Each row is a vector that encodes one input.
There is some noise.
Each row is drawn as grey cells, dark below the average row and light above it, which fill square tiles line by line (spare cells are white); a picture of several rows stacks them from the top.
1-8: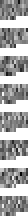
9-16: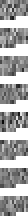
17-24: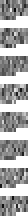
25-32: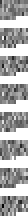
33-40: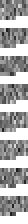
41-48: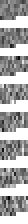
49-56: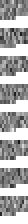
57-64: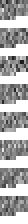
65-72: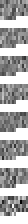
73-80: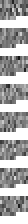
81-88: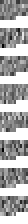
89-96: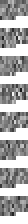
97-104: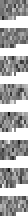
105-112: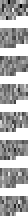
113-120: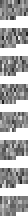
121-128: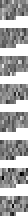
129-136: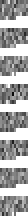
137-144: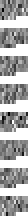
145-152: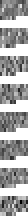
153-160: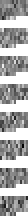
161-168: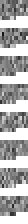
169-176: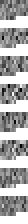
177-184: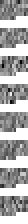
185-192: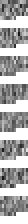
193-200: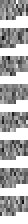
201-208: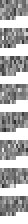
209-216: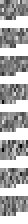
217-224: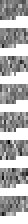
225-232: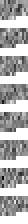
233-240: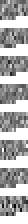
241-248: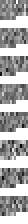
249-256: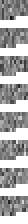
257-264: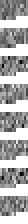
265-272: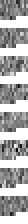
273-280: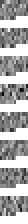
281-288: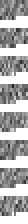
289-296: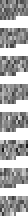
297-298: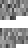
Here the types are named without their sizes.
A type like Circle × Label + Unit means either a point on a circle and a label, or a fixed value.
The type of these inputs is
(Circle + Line) × Line.
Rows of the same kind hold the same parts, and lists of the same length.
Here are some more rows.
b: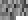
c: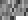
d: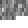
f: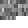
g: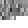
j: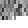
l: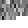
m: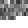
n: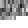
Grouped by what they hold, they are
b, c, d, f, m
g, j, l, n

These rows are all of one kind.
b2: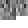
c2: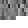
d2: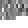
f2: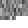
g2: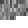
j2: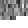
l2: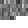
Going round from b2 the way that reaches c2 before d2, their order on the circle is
b2, j2, c2, l2, f2, g2, d2.
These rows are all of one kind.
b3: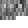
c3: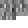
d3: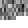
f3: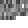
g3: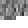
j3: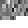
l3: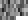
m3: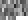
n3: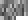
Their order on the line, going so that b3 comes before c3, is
j3, f3, m3, b3, c3, g3, n3, d3, l3.
